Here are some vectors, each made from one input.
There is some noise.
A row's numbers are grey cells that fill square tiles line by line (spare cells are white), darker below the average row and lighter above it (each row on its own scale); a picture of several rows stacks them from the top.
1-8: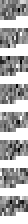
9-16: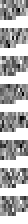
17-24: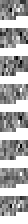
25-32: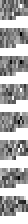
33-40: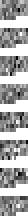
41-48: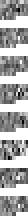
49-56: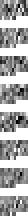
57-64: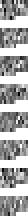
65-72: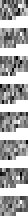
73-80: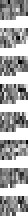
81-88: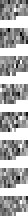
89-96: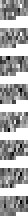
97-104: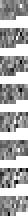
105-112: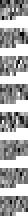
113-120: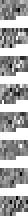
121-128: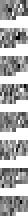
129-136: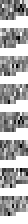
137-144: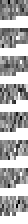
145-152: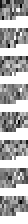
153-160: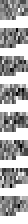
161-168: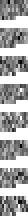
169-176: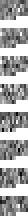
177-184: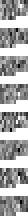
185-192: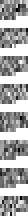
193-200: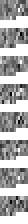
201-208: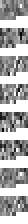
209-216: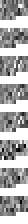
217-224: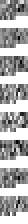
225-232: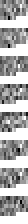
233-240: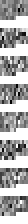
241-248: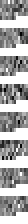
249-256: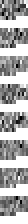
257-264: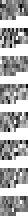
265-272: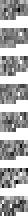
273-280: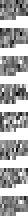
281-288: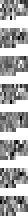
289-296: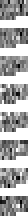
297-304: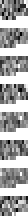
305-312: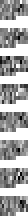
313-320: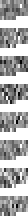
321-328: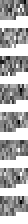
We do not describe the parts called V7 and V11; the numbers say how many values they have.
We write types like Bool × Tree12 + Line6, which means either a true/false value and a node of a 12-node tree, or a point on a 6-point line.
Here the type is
Bool × V11 + Label9 × (Line9 + V7).
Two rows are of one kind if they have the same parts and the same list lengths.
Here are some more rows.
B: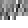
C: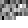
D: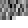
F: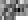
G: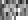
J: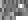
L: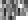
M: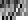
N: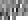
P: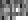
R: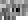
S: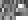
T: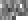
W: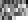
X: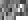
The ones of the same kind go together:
B, C, G, J, L, N, R, S, T, W, X
D, F
M, P

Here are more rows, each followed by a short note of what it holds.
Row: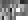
a true/false value and a value of V11
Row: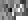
a true/false value and a value of V11
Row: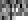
one of 9 labels and a point on a 9-point line
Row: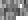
a true/false value and a value of V11
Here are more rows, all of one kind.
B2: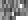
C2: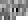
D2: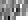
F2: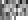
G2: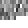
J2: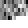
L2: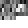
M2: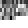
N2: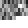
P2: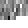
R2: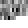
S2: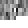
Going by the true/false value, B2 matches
L2 and M2.
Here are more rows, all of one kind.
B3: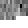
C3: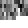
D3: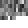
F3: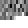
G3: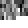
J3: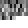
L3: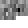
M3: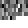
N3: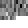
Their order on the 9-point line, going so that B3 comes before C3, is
B3, M3, G3, N3, L3, D3, C3, F3, J3.
